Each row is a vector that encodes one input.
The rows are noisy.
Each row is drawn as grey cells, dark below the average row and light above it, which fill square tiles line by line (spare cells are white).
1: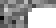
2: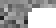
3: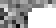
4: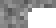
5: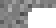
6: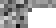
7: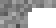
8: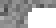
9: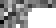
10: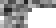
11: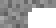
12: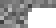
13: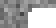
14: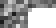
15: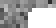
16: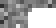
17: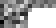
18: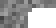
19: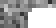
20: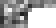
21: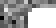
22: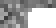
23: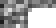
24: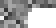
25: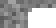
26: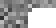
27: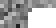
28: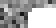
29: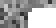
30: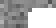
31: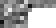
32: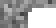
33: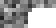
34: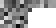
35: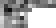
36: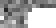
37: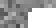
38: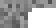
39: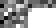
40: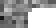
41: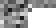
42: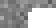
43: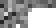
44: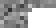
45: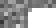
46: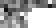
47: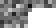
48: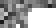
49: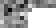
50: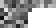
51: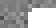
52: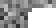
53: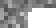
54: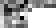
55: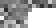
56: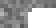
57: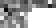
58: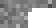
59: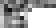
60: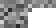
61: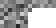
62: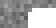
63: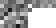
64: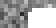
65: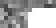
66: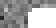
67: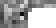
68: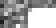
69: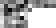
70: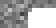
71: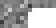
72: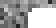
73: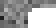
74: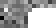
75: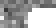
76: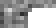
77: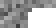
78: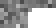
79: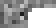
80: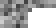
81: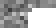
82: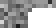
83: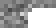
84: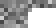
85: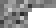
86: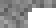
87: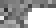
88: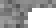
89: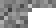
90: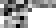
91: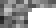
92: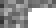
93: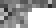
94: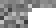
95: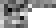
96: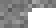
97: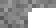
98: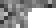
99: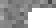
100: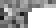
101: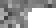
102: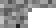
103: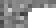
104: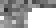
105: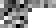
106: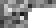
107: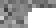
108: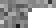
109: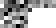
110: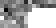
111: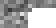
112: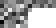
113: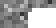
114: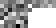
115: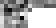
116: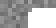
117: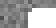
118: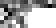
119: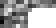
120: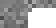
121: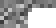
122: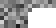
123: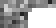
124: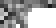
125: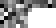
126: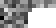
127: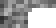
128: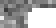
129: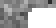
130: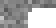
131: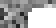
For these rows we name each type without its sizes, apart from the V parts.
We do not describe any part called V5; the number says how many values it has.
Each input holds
a list of items, each a true/false value and a value of V5.
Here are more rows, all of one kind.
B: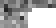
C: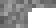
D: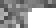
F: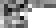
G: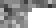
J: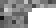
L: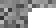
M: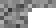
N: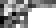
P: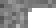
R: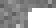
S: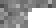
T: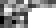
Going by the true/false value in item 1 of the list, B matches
G, P, R and S.
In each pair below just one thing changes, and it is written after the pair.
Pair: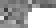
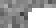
the true/false value in item 1 of the list
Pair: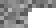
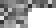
the value of V5 in item 2 of the list
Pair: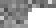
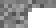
the true/false value in item 2 of the list
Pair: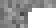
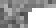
the true/false value in item 2 of the list
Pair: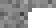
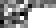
the true/false value in item 1 of the list
